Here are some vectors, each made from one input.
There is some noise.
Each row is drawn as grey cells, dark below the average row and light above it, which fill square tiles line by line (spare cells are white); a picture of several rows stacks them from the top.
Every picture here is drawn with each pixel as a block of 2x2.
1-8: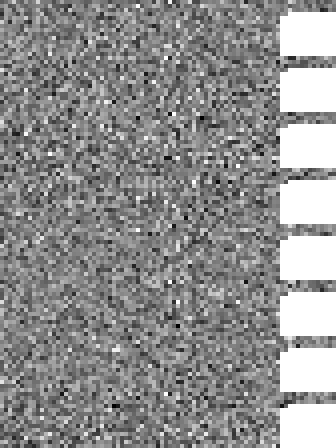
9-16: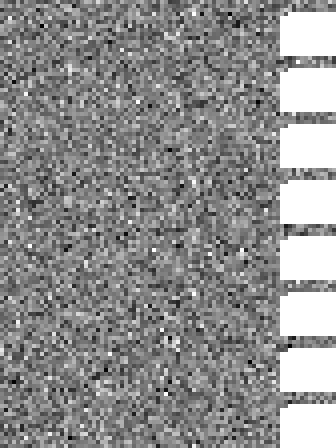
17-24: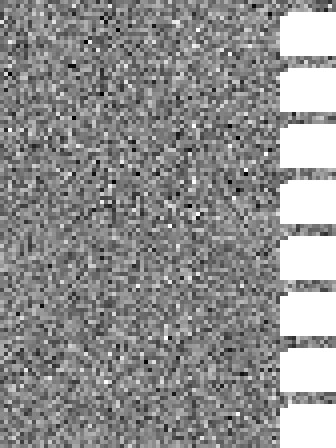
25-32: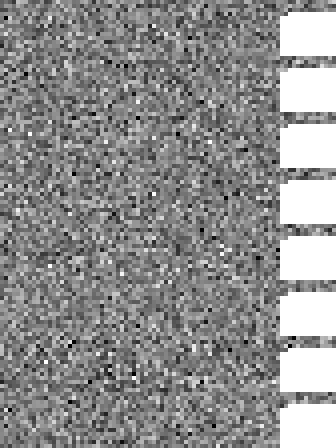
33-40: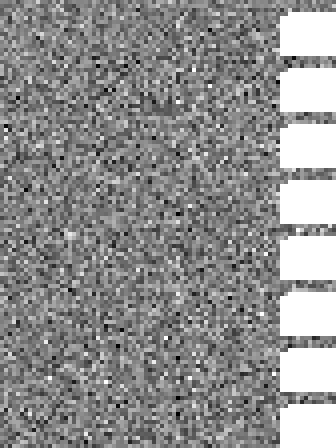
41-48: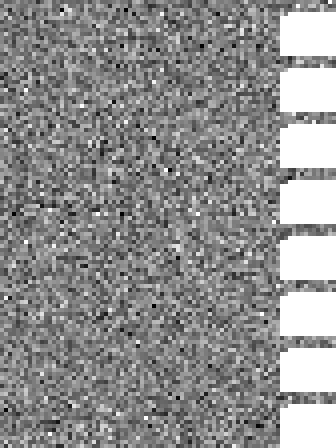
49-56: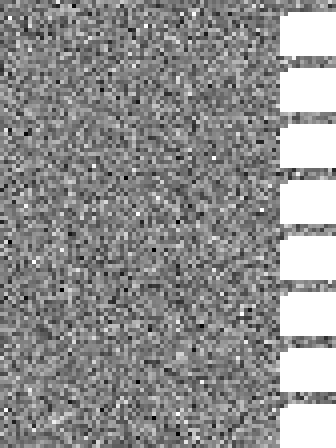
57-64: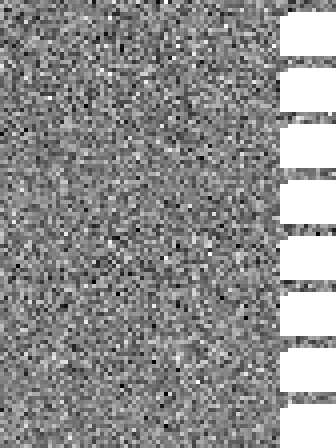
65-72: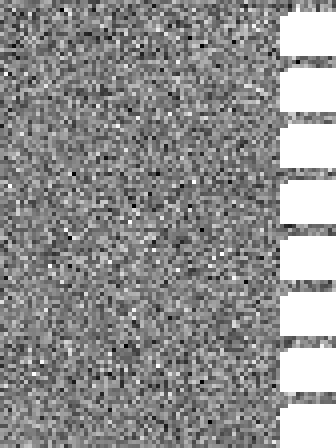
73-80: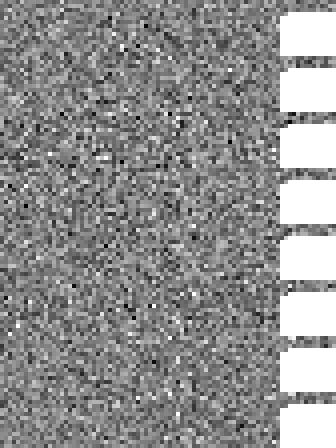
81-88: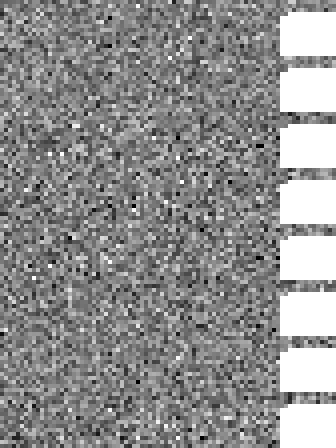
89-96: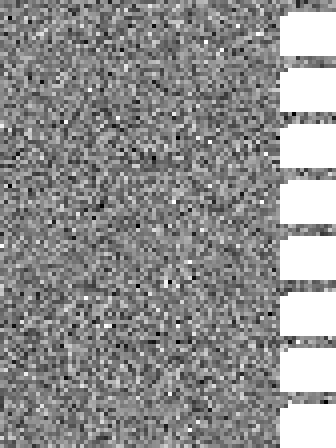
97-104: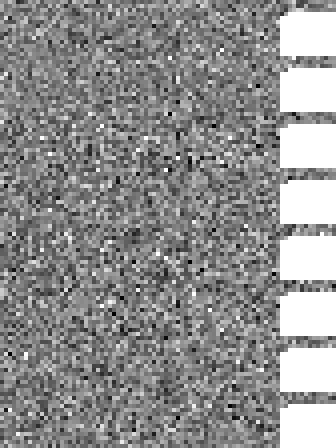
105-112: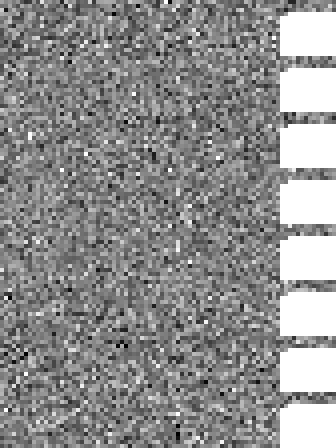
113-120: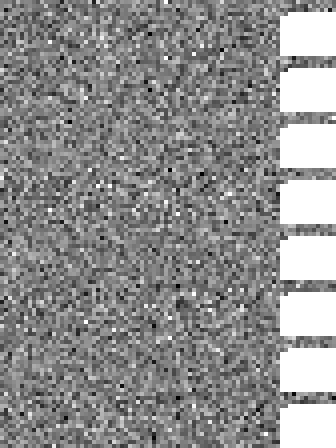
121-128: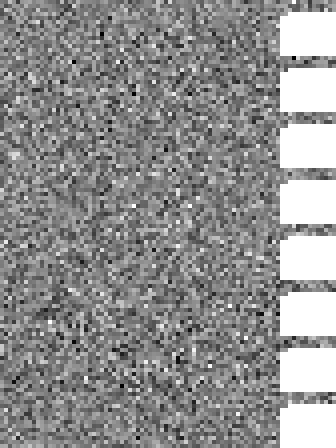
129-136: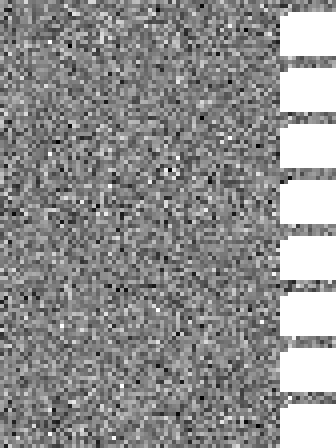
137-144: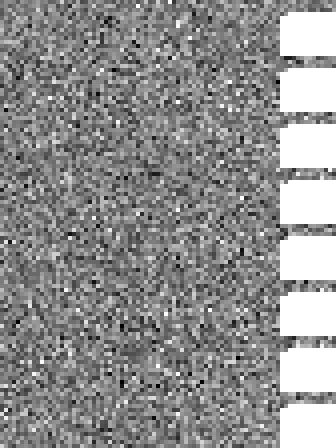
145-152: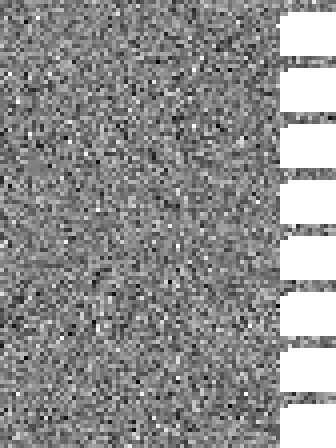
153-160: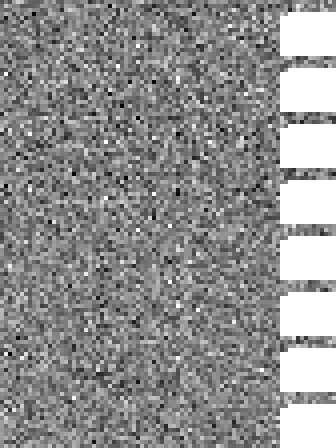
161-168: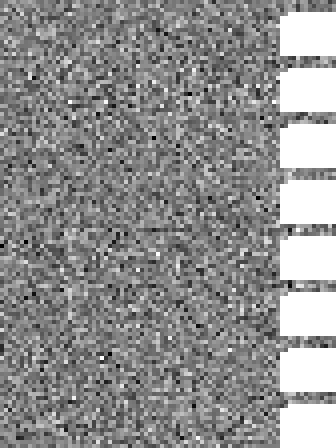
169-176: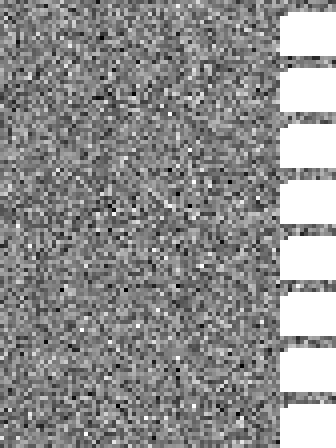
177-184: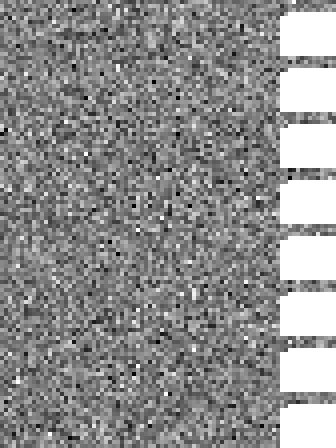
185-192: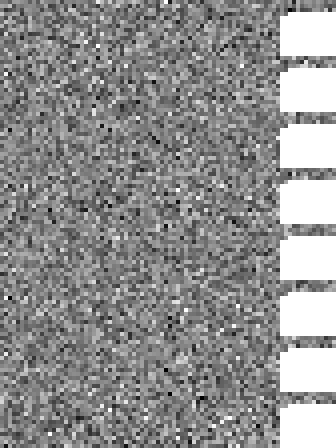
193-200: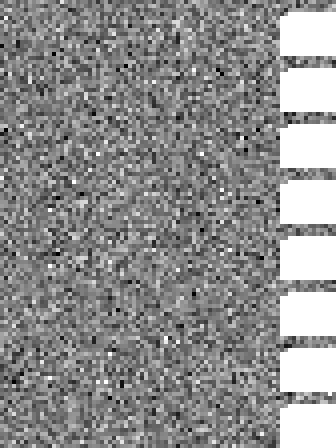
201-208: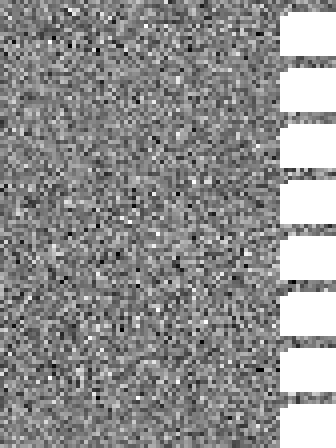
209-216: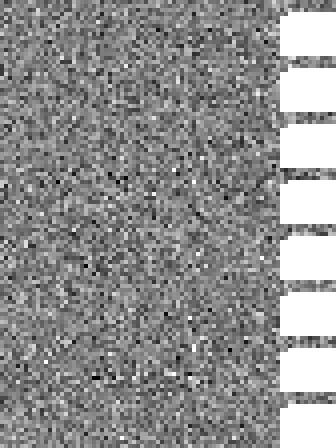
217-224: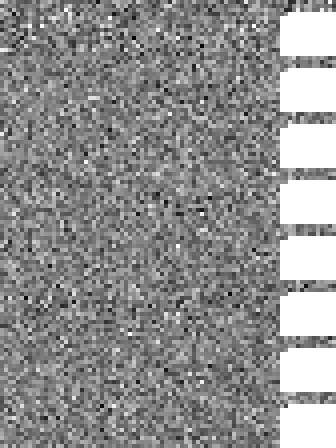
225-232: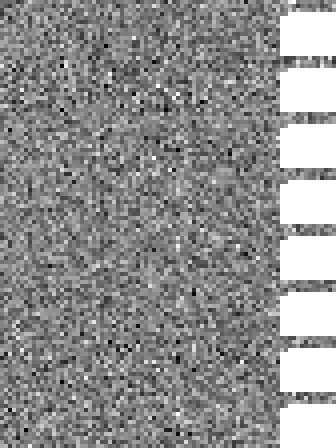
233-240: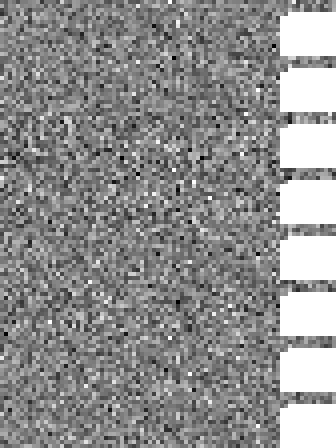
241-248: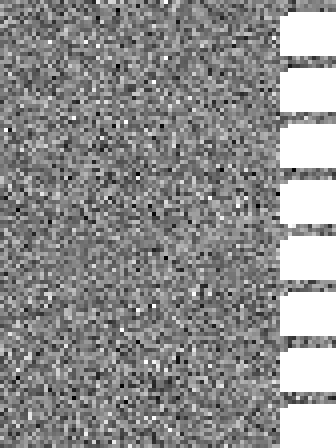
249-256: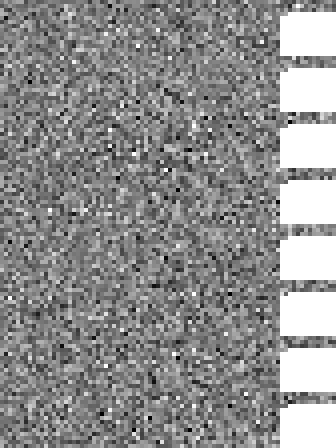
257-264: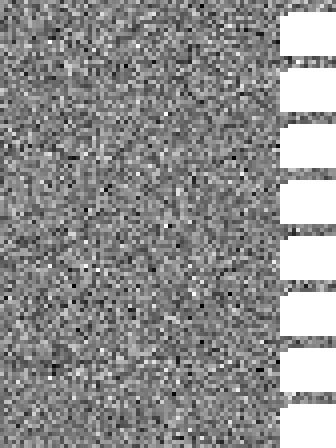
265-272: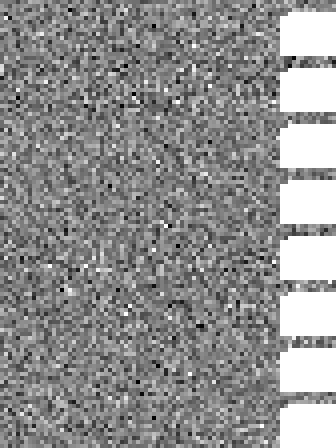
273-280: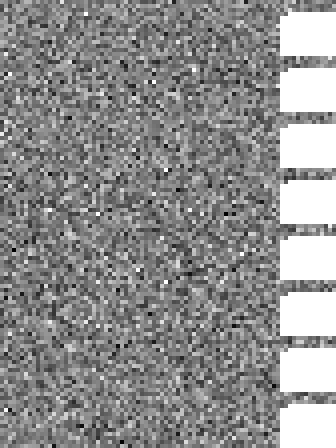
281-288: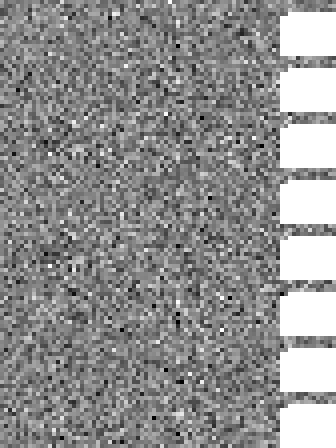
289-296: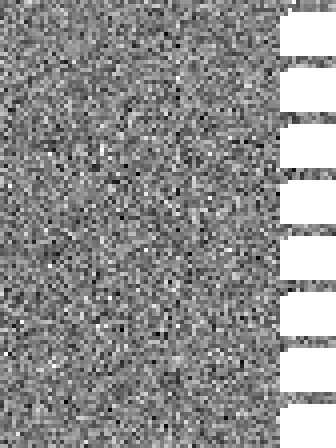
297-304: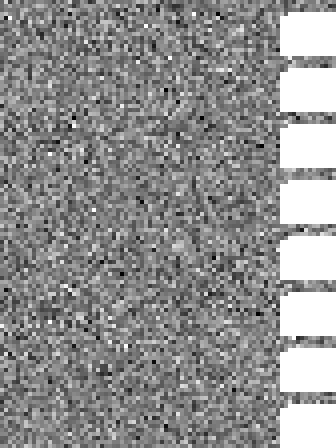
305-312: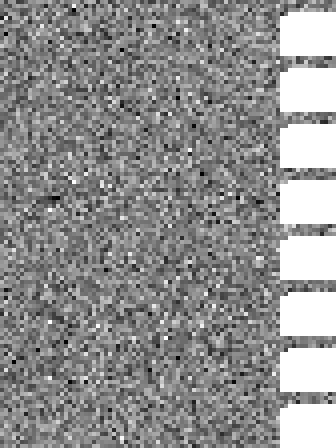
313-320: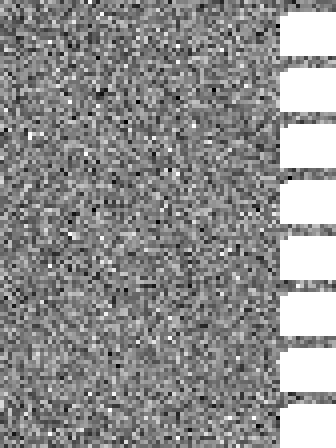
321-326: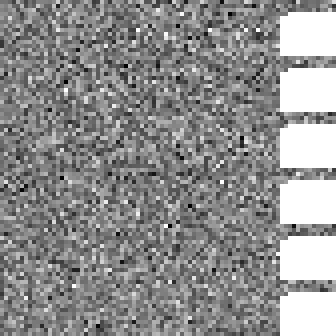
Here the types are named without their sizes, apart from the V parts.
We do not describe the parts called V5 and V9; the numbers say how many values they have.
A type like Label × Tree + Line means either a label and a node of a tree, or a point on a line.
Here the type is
Bool × Circle × (Line + V5) × V9.
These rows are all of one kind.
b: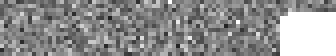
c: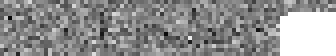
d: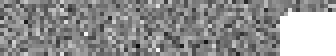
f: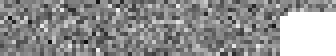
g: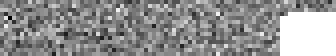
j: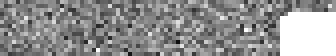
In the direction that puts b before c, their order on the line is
j, b, f, d, c, g.
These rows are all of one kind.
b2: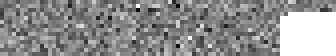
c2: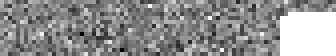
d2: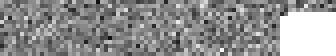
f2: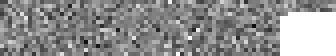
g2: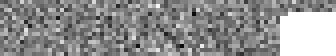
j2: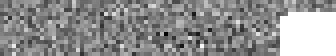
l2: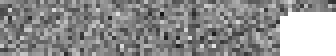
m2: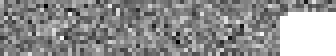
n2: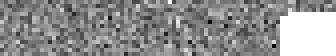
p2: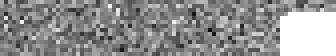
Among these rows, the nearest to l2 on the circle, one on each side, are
m2 and p2.
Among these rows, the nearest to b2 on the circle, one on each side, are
c2 and p2.
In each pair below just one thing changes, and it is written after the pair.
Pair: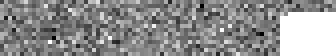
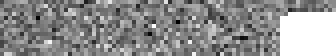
the value of V5
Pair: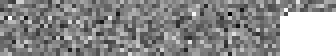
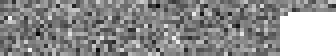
the place on the circle
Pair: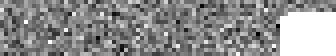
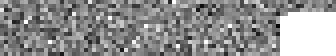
the value of V9
